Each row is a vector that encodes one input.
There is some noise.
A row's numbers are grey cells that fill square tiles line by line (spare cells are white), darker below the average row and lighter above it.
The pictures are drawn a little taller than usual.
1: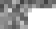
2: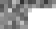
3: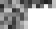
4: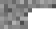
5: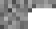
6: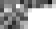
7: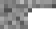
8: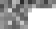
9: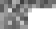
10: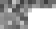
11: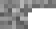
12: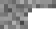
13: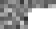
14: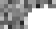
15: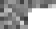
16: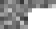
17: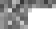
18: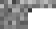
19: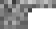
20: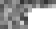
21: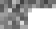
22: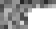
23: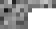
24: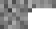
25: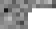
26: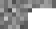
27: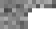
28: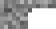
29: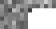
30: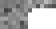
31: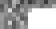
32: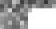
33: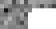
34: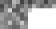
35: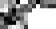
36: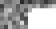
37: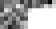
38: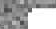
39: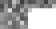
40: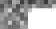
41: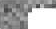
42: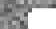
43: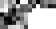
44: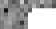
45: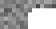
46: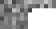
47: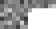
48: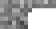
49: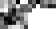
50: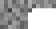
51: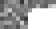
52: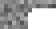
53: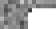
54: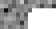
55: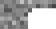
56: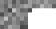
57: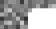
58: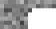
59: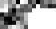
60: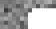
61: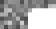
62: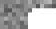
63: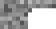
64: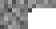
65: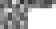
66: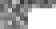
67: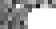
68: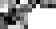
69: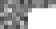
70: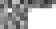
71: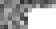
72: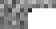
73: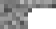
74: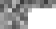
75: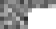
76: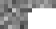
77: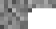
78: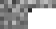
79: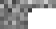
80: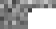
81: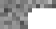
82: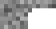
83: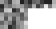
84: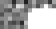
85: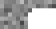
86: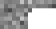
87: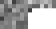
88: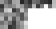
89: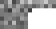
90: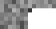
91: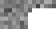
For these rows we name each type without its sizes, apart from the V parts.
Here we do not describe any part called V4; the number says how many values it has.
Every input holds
a list of items, each a true/false value and a value of V4.
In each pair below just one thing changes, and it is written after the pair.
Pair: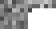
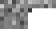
the value of V4 in item 2 of the list
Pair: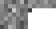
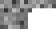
the true/false value in item 2 of the list
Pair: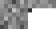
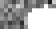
the true/false value in item 1 of the list
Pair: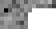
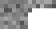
the true/false value in item 2 of the list
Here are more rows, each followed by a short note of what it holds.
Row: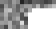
a list of one item
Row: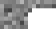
a list of two items
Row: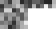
a list of one item
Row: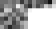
a list of one item
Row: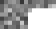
a list of one item
